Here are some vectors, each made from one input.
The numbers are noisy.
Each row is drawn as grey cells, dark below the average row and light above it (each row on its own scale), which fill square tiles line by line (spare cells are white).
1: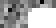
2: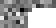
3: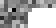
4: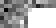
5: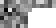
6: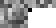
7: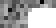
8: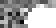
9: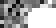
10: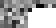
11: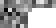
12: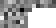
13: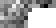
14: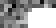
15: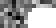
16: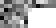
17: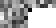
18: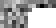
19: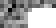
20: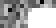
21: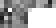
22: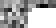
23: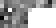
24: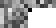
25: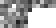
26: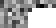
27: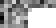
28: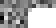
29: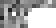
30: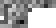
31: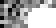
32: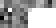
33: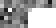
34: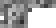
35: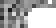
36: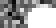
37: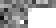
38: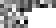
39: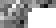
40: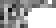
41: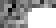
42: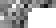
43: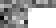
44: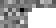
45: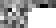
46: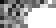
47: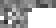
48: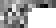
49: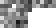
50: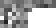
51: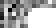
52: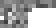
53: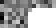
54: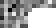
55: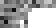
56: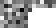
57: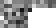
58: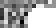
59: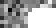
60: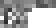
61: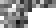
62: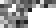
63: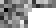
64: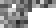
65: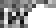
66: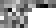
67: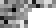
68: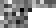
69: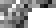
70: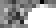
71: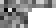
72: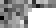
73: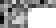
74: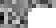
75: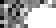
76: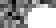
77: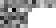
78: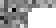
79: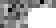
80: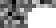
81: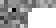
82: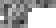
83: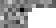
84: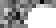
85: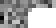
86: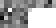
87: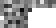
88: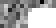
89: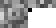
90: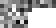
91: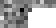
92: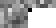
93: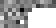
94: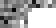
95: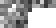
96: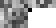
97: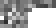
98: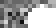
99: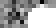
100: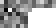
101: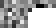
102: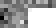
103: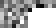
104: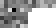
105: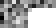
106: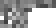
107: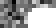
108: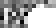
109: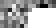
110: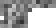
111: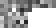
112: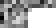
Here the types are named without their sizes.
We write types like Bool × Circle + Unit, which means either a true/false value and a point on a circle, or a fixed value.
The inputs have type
Bool × (Label + Line).
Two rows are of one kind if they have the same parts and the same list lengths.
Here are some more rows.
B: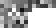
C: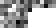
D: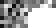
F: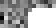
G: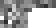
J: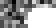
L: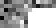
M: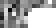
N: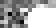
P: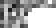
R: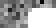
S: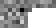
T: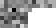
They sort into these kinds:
B, C, G, S
D, F, J, L, M, N, P, R, T

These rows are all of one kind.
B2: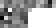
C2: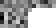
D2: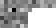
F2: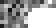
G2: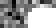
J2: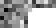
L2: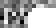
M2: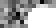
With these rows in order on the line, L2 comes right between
C2 and F2.
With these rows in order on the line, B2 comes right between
C2 and J2.
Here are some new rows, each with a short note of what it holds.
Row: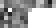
a point on a line and a true/false value
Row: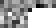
a label and a true/false value
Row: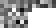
a label and a true/false value
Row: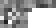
a label and a true/false value
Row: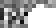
a point on a line and a true/false value
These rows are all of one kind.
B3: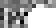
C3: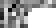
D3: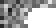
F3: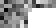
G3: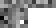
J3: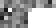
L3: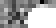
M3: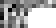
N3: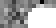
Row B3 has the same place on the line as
C3 and M3.
